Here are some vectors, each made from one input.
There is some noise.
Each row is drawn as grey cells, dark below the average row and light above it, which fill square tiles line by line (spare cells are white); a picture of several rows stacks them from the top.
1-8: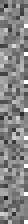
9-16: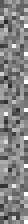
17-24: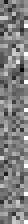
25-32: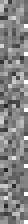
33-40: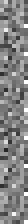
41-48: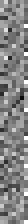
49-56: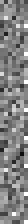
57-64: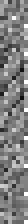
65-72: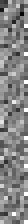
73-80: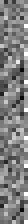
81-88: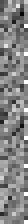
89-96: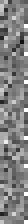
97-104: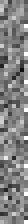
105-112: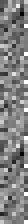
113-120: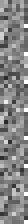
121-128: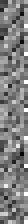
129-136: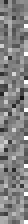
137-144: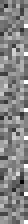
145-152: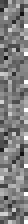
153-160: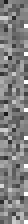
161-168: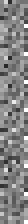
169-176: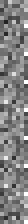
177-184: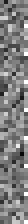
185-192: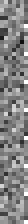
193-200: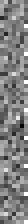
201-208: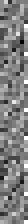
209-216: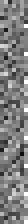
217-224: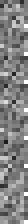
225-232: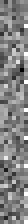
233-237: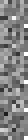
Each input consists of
either a point on a 17-point circle, or a fixed value, or a node of a 14-node tree.
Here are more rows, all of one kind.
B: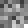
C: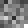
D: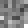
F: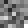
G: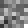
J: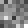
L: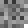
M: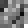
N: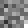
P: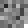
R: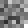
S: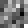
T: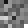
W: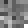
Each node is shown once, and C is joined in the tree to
B, J and T.
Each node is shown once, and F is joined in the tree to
T.
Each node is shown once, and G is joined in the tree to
N.
